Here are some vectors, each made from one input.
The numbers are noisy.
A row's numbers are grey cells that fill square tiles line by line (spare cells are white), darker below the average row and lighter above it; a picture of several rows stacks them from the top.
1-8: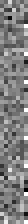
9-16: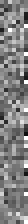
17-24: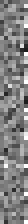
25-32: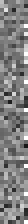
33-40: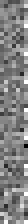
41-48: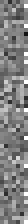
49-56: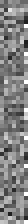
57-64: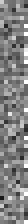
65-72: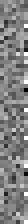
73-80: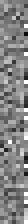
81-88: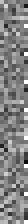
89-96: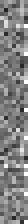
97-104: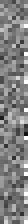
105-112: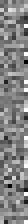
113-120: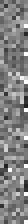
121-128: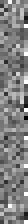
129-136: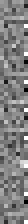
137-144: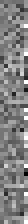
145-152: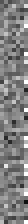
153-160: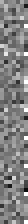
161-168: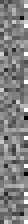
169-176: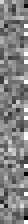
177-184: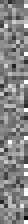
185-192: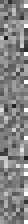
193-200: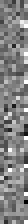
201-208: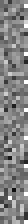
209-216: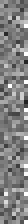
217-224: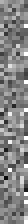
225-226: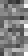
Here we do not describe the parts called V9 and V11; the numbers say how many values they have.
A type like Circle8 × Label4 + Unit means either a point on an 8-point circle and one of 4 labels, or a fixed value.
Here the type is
Bool × (Circle6 + V11) + V9.
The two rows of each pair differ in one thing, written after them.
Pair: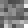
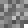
the true/false value
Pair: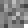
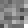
the true/false value
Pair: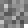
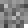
the value of V11
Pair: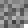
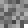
the value of V11
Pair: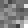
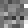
the value of V11
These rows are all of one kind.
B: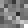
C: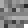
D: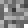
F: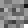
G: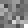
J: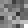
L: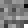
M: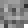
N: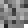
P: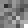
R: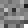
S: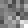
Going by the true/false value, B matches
G, J, P and S.
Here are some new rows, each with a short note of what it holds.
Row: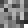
a value of V9
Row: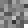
a true/false value and a value of V11
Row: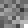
a point on a 6-point circle and a true/false value
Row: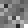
a point on a 6-point circle and a true/false value
